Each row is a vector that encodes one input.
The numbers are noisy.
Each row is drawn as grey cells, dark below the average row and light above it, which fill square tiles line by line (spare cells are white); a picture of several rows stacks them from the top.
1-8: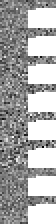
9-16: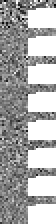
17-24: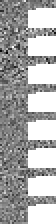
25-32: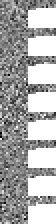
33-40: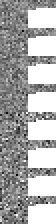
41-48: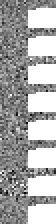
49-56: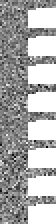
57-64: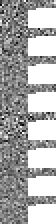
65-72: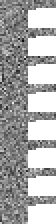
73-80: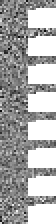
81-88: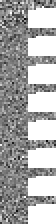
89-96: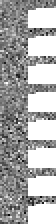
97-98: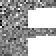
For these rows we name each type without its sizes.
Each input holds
either a point on a circle and a true/false value, or a point on a line.
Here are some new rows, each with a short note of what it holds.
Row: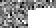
a point on a line
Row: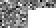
a point on a circle and a true/false value
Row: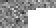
a point on a line
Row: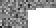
a point on a circle and a true/false value
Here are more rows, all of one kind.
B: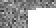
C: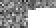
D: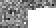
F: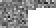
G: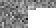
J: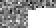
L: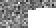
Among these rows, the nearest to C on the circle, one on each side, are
B and F.
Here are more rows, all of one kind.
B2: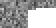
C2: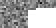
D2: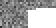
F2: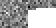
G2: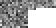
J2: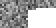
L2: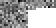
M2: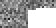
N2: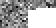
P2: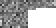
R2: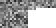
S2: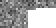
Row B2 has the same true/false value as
C2, F2 and J2.
